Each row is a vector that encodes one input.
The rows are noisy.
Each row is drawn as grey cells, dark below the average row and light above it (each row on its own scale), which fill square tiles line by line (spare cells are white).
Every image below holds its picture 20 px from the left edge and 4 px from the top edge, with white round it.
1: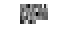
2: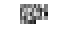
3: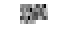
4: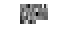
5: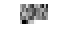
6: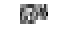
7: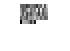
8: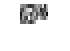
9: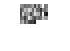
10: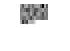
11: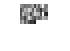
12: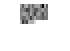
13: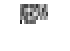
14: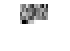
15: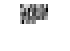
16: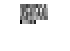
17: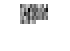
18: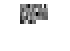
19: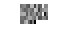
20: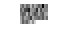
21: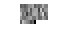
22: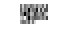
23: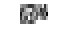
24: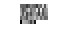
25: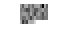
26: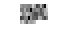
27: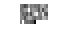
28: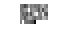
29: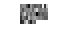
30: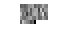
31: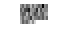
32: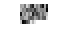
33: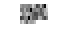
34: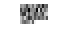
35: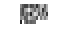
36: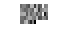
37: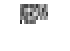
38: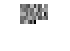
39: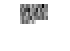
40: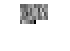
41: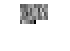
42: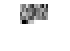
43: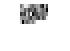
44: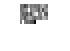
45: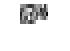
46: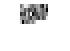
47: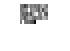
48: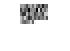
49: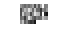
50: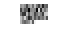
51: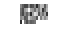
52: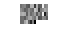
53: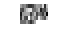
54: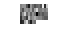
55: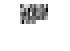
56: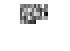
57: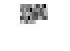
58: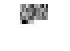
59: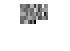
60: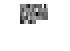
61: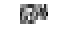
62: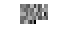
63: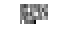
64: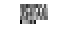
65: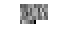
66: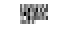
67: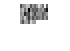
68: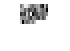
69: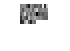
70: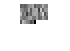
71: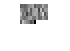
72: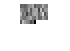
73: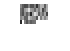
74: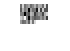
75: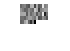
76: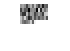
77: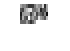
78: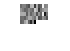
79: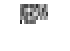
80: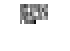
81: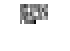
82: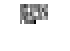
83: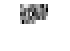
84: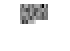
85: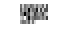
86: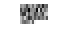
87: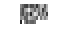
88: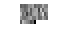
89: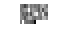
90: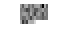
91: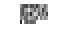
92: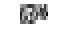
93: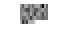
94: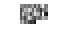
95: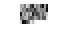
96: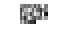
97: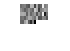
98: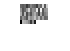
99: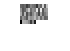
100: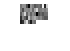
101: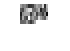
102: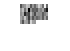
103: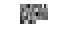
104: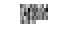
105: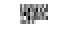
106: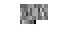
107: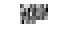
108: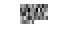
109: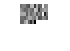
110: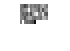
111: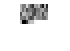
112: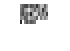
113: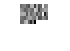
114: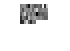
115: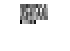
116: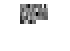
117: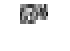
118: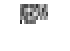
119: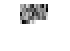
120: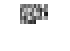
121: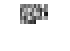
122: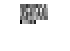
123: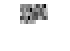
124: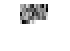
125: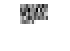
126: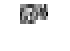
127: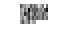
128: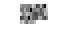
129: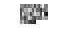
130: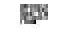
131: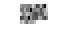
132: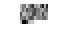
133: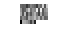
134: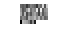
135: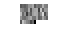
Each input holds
either a point on a 9-point circle, or a fixed value, or three true/false values.
